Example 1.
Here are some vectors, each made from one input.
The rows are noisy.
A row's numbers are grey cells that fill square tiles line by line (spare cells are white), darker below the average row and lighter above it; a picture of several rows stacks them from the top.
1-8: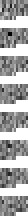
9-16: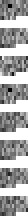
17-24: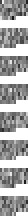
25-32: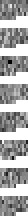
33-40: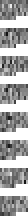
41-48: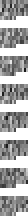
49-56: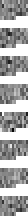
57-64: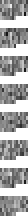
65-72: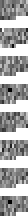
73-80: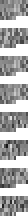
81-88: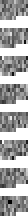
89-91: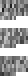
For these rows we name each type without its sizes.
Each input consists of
a point on a line.
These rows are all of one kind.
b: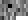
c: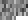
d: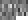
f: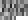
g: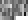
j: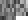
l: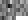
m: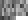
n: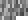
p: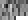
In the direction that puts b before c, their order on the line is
b, l, j, m, c, f, n, g, d, p.
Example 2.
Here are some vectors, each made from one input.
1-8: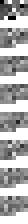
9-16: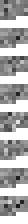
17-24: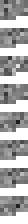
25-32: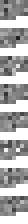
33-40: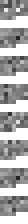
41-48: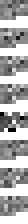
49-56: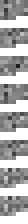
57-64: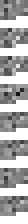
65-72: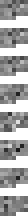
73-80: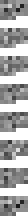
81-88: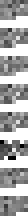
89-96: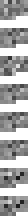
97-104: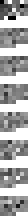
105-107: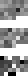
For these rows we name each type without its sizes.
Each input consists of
either a fixed value, or three true/false values.
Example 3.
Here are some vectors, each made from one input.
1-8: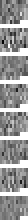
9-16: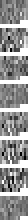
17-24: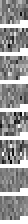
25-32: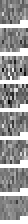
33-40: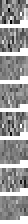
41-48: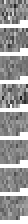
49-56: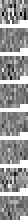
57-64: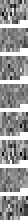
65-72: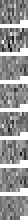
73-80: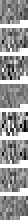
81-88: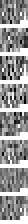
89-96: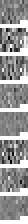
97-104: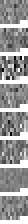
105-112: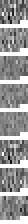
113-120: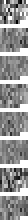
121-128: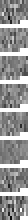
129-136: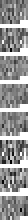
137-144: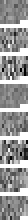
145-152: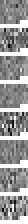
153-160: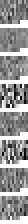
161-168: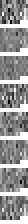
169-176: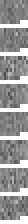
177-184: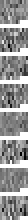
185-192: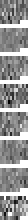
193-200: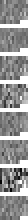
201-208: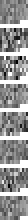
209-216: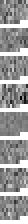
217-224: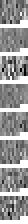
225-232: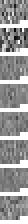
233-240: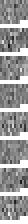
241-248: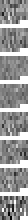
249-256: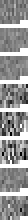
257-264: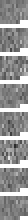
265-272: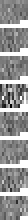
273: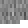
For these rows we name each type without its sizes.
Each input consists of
either a point on a circle, or a fixed value.
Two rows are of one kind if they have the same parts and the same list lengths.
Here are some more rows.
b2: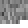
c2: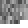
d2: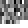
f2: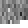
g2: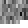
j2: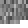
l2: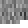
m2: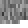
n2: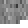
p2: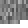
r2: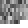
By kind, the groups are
b2, c2, f2, g2, j2, l2, m2, n2, p2, r2
d2

